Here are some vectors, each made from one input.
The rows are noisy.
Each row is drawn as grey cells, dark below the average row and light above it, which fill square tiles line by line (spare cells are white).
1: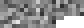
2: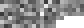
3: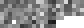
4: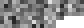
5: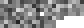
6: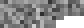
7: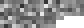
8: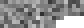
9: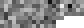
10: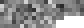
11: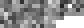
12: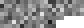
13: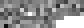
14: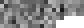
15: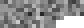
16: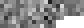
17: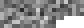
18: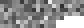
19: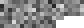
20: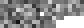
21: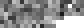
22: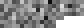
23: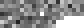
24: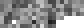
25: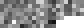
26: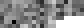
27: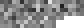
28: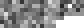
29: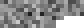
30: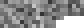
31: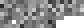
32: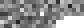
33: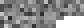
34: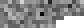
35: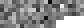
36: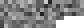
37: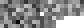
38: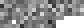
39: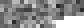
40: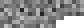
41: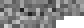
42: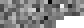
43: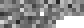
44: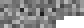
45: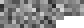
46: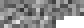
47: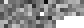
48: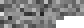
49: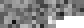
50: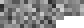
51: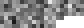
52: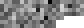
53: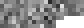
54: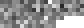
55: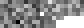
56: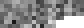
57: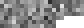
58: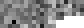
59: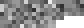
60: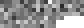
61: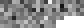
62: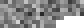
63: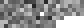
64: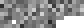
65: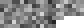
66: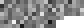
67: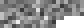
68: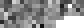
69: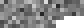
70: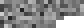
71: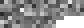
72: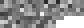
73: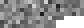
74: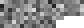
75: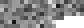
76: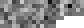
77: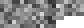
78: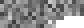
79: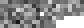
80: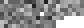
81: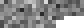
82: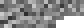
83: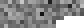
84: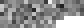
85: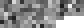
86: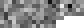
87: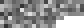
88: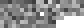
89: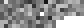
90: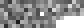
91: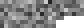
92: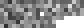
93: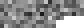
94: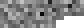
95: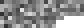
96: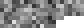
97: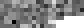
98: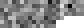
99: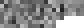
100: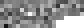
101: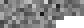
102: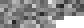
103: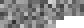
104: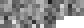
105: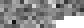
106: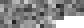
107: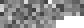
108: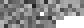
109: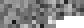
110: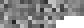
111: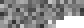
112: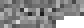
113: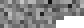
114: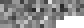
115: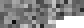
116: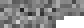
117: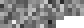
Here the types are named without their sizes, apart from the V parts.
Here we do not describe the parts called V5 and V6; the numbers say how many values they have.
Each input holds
four true/false values, together with either a point on a line, or a value of V5 and a value of V6.
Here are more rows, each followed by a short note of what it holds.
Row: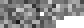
a point on a line and four true/false values
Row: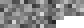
a point on a line and four true/false values
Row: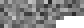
four true/false values, a value of V5 and a value of V6
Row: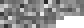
a point on a line and four true/false values
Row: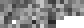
a point on a line and four true/false values
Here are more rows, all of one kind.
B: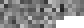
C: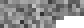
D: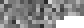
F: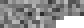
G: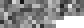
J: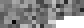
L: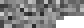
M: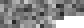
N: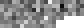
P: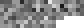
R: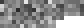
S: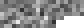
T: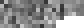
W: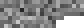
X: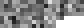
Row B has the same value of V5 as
C, G, J and N.
